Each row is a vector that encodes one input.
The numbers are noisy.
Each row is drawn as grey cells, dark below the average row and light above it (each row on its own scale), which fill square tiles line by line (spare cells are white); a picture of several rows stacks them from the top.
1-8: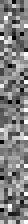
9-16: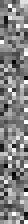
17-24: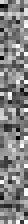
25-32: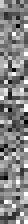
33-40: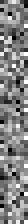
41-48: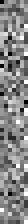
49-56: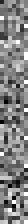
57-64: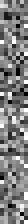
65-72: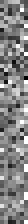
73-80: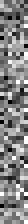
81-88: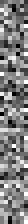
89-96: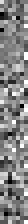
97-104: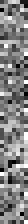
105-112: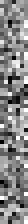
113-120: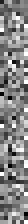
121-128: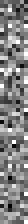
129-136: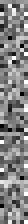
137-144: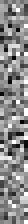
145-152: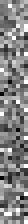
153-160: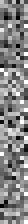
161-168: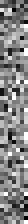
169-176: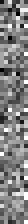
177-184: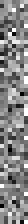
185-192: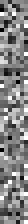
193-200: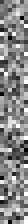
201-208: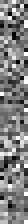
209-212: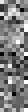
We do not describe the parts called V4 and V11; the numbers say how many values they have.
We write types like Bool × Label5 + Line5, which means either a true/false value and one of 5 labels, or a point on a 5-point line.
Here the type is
(Bool × V11 + Line7) × V4.
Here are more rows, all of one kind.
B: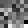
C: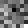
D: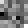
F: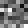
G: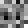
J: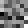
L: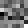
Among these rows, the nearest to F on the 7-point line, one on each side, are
B and L.
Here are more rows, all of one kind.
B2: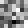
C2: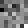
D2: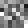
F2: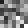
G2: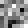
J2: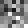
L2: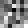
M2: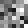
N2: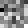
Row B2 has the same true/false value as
D2 and G2.
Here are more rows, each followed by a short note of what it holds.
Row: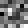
a point on a 7-point line and a value of V4
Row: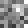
a true/false value, a value of V4 and a value of V11
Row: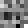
a point on a 7-point line and a value of V4
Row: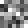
a true/false value, a value of V4 and a value of V11
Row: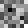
a true/false value, a value of V4 and a value of V11
